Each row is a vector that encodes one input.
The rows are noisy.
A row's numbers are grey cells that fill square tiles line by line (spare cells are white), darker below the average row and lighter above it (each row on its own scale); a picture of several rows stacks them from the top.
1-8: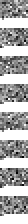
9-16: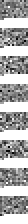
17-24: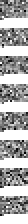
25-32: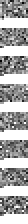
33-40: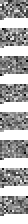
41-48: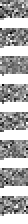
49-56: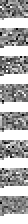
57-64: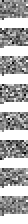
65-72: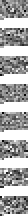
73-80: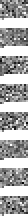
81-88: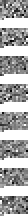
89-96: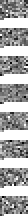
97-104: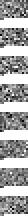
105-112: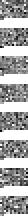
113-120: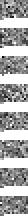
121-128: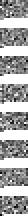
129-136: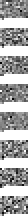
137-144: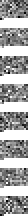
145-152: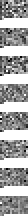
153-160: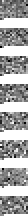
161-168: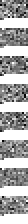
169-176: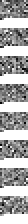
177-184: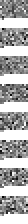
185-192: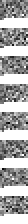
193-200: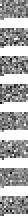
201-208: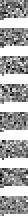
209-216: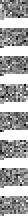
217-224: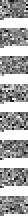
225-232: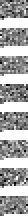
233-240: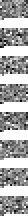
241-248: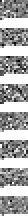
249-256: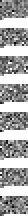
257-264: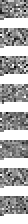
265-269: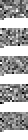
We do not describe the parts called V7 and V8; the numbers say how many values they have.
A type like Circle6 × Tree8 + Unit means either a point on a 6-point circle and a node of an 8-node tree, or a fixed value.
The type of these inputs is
(Bool × Circle6 + Label10 × V8) × V7.
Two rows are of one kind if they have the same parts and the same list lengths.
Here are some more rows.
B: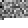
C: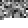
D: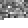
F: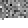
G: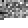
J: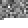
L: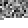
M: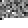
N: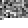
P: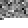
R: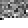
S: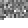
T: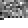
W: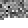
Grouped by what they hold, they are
B, G, M, P, R, S, T, W
C, D, F, J, L, N

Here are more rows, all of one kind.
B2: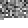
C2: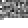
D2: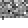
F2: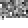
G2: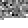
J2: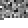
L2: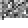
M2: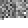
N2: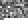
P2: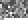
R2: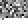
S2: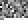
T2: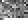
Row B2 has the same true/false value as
C2, J2, M2 and S2.
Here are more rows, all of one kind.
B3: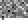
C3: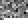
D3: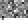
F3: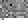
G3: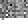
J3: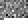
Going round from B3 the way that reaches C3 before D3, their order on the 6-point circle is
B3, C3, D3, F3, G3, J3.
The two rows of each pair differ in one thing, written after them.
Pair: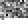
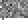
the true/false value
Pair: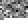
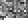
the place on the 6-point circle
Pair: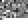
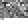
the place on the 6-point circle
